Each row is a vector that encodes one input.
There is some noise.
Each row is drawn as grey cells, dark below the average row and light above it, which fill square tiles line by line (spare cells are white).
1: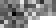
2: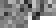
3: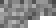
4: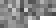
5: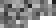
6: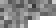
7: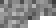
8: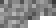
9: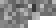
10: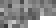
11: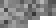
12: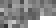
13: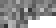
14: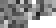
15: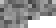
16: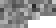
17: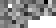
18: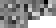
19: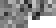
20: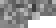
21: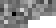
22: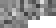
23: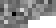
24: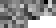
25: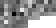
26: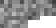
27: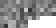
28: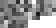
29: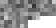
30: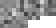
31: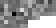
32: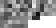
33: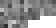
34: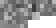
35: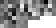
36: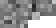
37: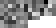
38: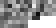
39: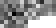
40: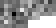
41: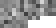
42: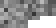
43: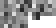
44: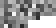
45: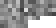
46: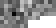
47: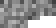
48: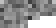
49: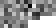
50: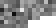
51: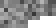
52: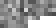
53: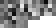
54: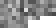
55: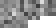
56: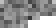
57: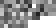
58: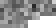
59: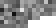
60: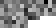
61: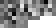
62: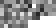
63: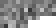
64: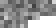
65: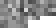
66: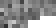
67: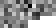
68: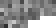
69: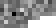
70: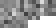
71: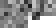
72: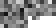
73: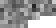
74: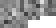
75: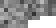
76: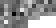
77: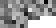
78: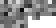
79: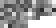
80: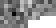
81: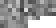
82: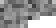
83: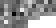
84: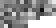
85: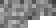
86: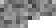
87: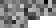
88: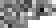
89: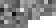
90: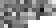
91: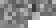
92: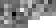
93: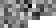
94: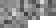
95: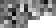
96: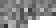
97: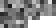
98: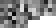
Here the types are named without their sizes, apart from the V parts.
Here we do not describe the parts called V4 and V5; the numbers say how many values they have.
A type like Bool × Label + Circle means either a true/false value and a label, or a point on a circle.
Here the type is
(Bool × V5 + Circle) × V4.
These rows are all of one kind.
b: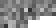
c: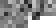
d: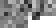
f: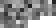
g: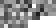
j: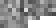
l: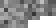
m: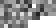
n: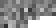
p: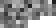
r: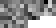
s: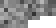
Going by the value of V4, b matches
j, l, n and s.
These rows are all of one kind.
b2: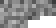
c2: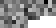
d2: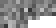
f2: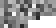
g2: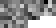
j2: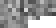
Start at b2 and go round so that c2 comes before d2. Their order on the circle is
b2, c2, f2, j2, d2, g2.
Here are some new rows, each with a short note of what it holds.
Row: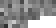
a point on a circle and a value of V4
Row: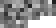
a point on a circle and a value of V4
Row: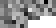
a point on a circle and a value of V4
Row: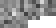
a point on a circle and a value of V4
